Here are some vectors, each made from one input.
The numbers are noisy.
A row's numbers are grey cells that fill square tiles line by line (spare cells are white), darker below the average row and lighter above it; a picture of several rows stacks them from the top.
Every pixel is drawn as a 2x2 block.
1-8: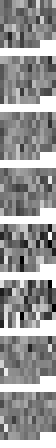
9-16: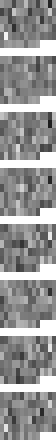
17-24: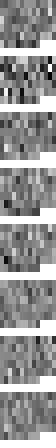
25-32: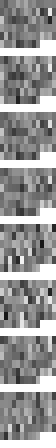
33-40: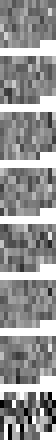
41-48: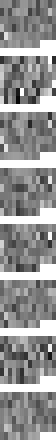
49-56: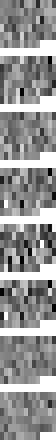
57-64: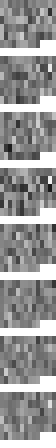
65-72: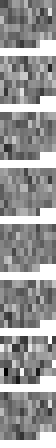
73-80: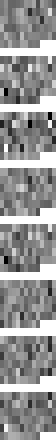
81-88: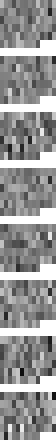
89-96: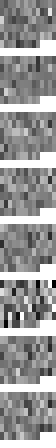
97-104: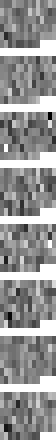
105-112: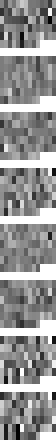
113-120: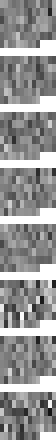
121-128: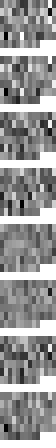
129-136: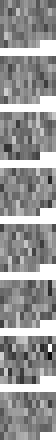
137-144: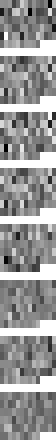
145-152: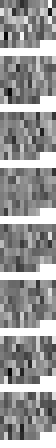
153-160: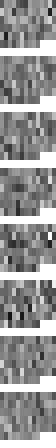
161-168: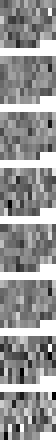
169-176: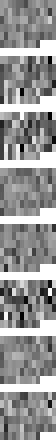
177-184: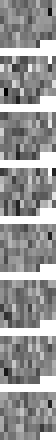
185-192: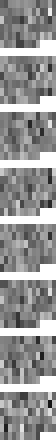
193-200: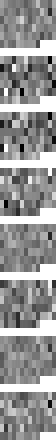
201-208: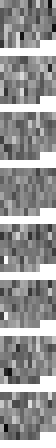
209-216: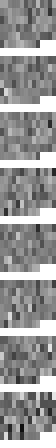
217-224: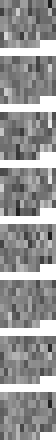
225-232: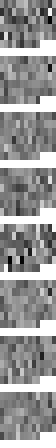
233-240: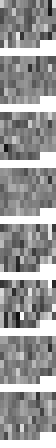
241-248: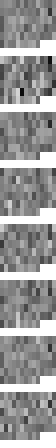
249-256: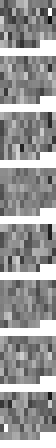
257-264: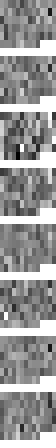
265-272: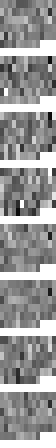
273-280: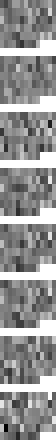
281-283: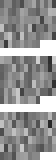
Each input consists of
a point on a 13-point line and a true/false value, together with either a fixed value, or a node of a 19-node tree.
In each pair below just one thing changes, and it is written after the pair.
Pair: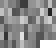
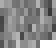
the place on the 13-point line
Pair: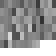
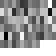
the true/false value
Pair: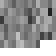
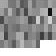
the node of the tree
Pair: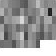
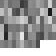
the node of the tree
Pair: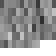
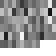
the true/false value
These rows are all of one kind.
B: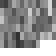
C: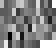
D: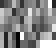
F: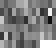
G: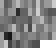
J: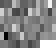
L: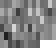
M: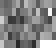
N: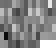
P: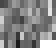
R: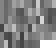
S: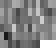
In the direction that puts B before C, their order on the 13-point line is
J, B, D, R, N, L, S, P, F, C, G, M.
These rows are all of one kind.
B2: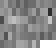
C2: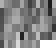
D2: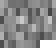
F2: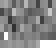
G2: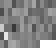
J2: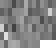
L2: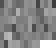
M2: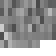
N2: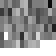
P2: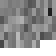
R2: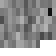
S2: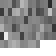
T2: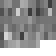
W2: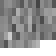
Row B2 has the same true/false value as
C2, D2, P2 and R2.
